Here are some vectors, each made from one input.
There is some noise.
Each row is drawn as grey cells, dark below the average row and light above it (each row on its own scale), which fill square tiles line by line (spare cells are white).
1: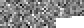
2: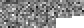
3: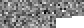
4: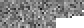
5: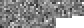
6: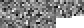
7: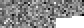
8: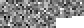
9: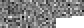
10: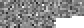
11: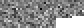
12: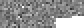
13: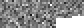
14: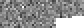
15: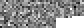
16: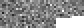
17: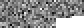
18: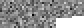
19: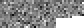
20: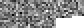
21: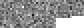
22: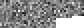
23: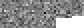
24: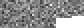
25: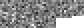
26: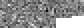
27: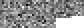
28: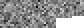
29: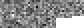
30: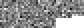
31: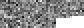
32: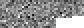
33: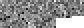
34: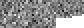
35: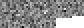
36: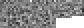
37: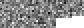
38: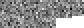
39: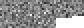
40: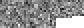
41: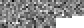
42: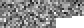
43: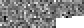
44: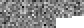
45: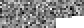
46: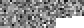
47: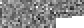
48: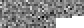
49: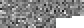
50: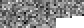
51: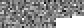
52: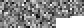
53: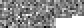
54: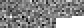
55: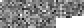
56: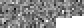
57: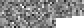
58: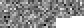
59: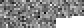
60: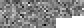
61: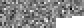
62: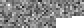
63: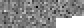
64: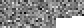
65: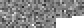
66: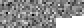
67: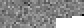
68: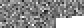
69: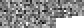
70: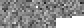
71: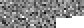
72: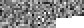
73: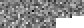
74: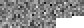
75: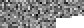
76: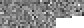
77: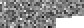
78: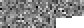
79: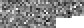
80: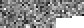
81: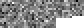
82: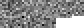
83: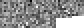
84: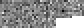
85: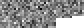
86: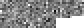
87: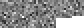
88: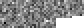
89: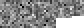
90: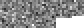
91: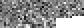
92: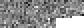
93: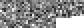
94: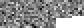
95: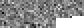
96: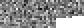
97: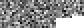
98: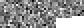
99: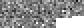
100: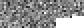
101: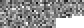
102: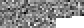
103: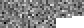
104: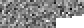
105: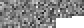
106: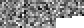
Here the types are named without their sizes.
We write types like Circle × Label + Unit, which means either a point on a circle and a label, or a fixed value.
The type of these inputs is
(Bool × Bool × Bool + Tree) × Tree.
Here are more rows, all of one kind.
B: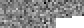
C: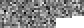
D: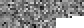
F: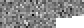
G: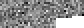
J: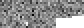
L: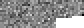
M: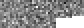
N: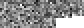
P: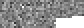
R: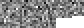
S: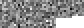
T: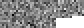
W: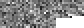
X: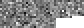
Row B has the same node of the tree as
F, M, N and R.
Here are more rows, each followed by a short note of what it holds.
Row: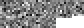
a node of each of two trees
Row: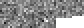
a node of a tree and three true/false values
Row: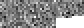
a node of each of two trees
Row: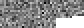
a node of a tree and three true/false values
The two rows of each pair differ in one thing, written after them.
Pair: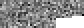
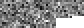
the node of the tree
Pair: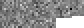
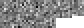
one of the three true/false values
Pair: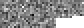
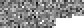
the node of the tree
